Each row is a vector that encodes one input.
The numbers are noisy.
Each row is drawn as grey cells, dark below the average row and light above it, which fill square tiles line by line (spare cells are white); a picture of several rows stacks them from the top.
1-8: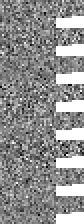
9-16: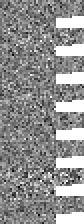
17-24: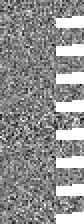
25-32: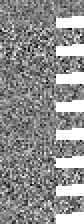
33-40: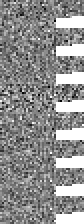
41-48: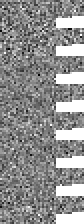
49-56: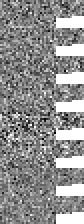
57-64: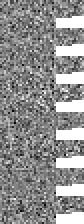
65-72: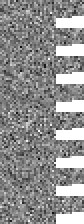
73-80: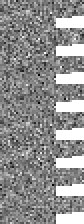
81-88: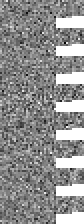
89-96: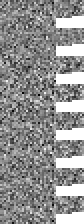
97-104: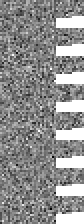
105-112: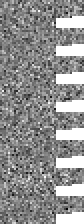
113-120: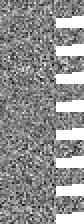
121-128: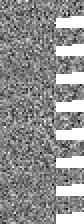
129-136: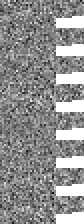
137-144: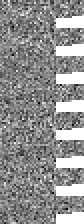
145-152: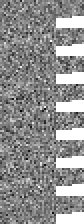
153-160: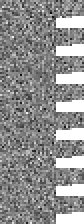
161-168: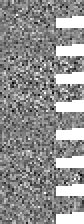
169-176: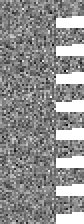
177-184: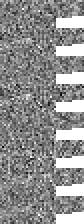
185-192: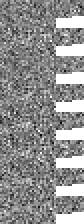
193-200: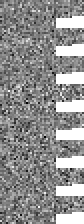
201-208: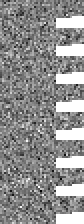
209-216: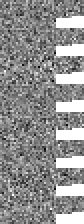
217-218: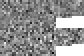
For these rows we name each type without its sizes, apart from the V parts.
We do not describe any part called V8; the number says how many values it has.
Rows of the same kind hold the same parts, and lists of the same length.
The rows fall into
5 kinds.
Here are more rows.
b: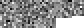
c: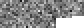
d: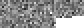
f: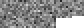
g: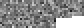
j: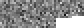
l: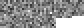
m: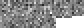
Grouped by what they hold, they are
b
c, g
d, l, m
f
j

